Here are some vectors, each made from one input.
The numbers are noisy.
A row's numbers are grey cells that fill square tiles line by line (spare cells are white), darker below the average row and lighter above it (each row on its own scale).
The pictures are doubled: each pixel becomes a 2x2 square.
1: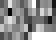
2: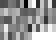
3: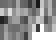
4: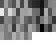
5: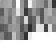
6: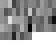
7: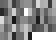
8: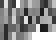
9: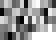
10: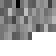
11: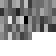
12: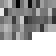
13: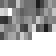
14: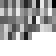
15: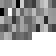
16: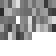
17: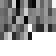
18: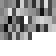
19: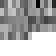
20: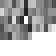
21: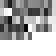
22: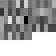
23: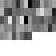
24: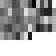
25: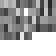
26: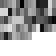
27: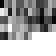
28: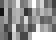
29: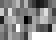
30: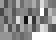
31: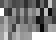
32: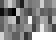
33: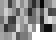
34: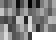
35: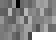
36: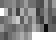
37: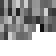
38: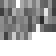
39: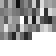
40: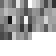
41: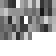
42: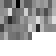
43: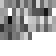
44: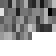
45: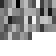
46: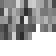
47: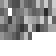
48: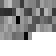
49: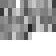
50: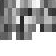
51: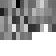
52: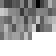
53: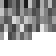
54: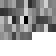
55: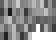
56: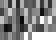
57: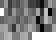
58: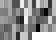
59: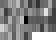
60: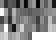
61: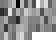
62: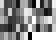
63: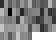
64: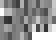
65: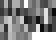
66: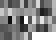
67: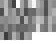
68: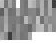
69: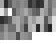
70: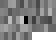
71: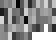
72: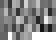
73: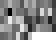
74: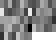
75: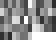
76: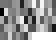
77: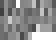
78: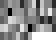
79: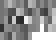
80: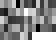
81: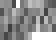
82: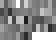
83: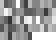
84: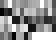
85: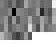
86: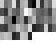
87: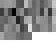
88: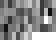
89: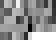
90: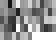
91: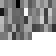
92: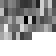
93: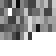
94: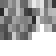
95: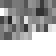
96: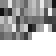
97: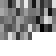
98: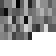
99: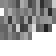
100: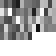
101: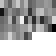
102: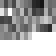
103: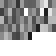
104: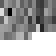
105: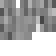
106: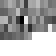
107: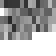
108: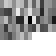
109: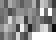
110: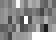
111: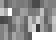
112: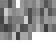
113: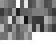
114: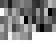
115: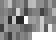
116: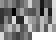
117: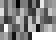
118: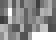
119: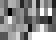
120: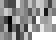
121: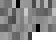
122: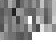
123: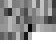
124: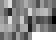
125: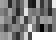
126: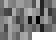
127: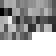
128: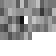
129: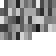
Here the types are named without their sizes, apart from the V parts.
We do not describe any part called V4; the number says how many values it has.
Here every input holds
either a point on a circle and a true/false value, or a fixed value, or two values of V4.
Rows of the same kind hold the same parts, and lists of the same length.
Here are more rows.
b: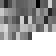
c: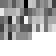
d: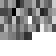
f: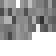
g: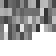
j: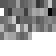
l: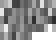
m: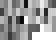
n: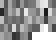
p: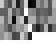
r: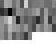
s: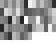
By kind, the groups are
b, c, g, j, l
d, r
f, m, n, p, s

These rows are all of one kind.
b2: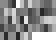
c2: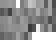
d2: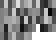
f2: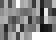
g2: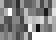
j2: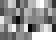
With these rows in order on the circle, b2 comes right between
c2 and g2.
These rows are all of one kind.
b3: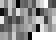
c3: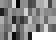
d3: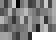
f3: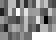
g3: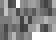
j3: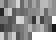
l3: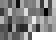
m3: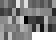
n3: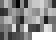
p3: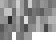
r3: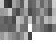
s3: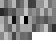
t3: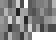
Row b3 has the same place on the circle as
d3, f3, j3 and p3.
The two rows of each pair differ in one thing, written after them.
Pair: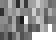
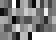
the place on the circle
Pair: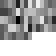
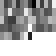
the place on the circle
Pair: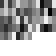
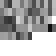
the place on the circle
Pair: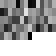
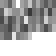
the true/false value
